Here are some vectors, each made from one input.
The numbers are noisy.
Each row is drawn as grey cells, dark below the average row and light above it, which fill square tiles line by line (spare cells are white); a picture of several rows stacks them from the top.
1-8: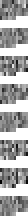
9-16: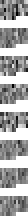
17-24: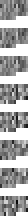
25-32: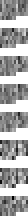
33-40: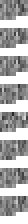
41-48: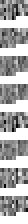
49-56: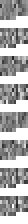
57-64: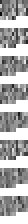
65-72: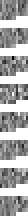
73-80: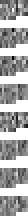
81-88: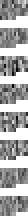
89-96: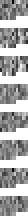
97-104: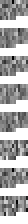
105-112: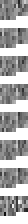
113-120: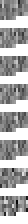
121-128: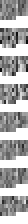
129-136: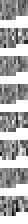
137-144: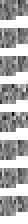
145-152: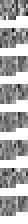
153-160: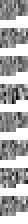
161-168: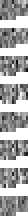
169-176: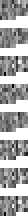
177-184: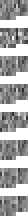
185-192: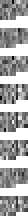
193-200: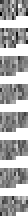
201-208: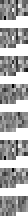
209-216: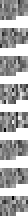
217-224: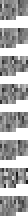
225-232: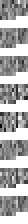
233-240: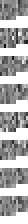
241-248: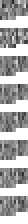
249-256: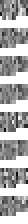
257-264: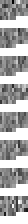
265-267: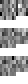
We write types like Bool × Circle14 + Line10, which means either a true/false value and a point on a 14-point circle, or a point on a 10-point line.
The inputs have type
Bool × Tree9 + List2(Line5 + Line6).
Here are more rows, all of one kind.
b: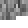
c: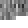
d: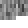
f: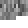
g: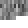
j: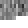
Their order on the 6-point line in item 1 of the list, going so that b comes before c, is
b, f, g, c, j, d.
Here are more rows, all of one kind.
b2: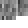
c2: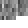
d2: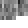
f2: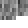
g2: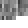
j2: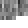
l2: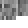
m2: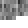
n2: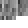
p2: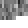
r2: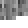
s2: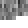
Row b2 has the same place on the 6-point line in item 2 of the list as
d2, g2, j2 and p2.
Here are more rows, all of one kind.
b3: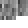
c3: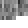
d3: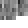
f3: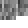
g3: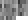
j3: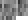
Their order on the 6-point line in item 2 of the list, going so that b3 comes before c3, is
g3, b3, d3, c3, f3, j3.
